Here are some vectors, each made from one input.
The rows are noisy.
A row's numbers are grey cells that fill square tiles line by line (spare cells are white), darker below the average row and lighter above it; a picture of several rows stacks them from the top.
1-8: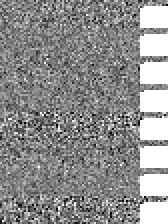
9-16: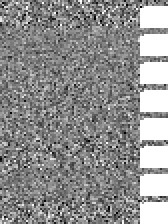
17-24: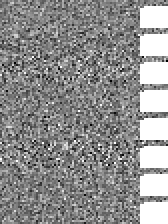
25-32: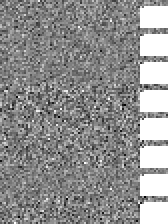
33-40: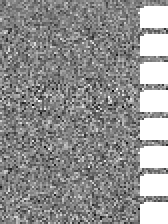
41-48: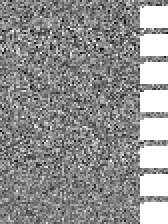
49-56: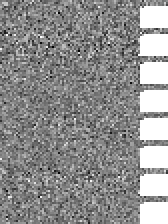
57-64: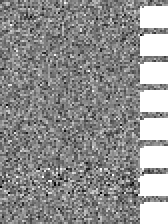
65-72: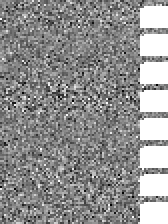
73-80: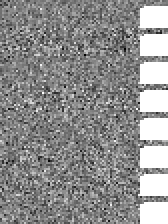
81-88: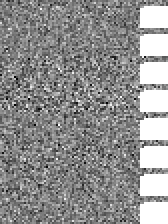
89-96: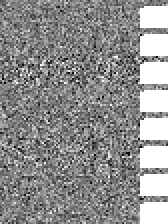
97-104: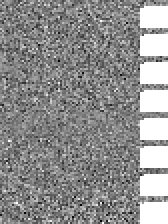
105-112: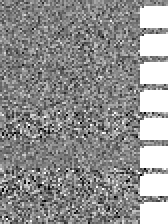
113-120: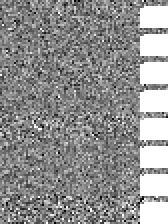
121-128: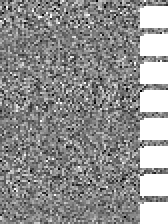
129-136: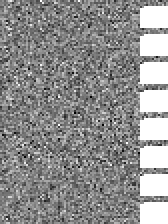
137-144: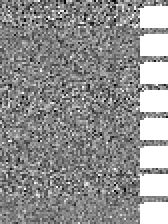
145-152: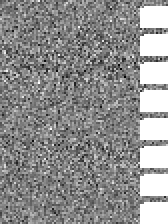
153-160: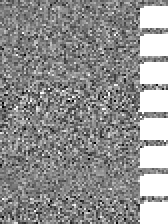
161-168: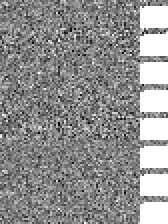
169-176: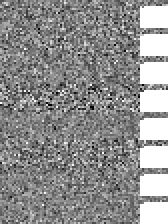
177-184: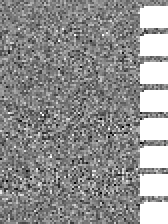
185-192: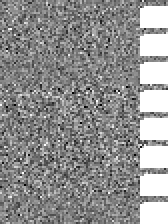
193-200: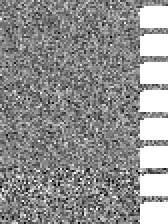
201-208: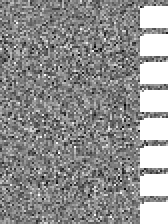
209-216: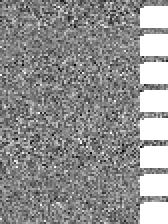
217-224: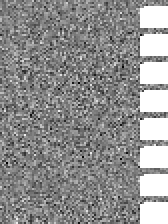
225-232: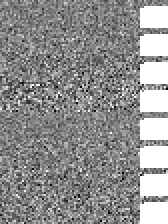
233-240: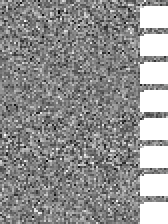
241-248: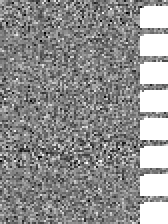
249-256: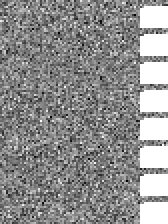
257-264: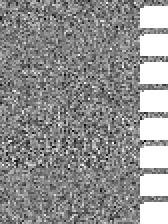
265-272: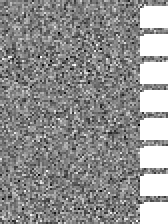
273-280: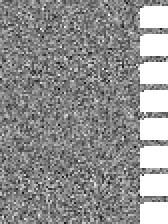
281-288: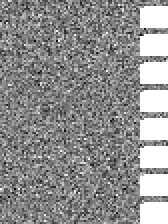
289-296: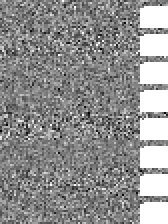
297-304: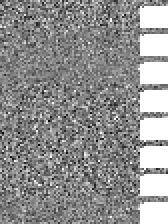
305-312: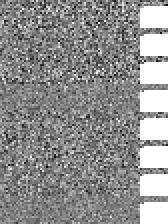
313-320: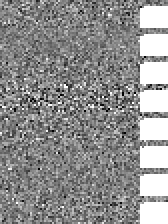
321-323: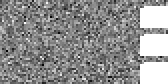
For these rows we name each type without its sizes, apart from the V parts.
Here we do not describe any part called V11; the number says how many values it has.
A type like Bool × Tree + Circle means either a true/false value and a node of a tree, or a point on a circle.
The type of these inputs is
(Circle + List(Line)) × V11.
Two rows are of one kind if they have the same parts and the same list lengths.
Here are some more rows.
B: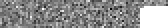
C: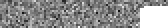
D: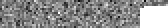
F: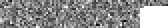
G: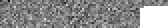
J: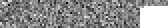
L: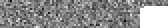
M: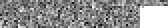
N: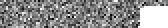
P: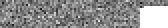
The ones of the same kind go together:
B, M
C, F, G, P
D, N
J, L

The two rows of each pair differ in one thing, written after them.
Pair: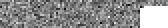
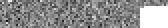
the value of V11
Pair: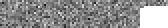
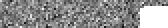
the value of V11
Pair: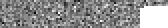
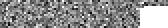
the place on the line in item 1 of the list
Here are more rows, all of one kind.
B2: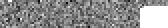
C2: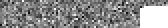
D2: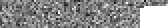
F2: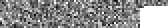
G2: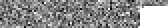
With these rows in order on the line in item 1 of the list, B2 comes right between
D2 and G2.
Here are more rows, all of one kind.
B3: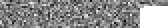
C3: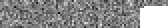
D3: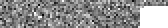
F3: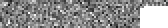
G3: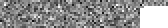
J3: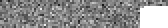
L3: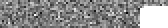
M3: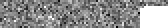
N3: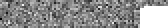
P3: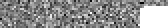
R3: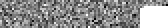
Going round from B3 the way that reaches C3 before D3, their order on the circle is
B3, P3, J3, C3, N3, M3, R3, D3, L3, F3, G3.
